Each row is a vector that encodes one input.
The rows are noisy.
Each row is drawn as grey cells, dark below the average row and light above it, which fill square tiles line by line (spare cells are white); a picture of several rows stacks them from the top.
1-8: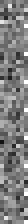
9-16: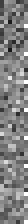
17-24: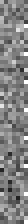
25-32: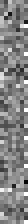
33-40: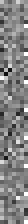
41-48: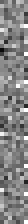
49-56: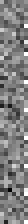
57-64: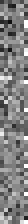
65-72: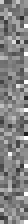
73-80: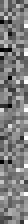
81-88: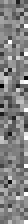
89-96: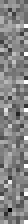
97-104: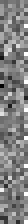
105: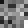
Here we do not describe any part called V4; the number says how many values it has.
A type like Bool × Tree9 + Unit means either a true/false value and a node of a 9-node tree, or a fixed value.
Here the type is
Bool × List2(Circle6) × V4.
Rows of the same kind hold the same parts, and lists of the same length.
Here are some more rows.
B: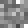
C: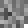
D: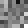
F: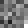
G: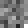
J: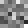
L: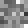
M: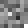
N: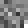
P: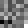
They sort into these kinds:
B, C, J, L
D, G, M, N
F, P

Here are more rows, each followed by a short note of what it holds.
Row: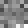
a true/false value and a value of V4, together with a list of two items
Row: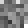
a true/false value and a value of V4, together with a list of one item
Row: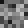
a true/false value and a value of V4, together with the empty list
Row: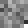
a true/false value and a value of V4, together with a list of two items
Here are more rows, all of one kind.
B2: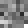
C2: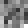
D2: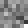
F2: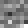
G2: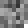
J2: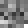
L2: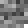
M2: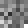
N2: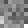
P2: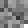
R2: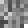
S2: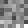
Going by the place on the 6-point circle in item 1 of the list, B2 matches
G2, M2 and R2.
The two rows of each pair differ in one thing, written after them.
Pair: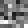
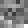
the place on the 6-point circle in item 1 of the list
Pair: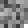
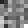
the true/false value
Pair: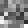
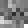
the place on the 6-point circle in item 2 of the list
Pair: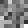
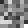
the place on the 6-point circle in item 2 of the list
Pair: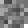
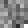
the place on the 6-point circle in item 1 of the list
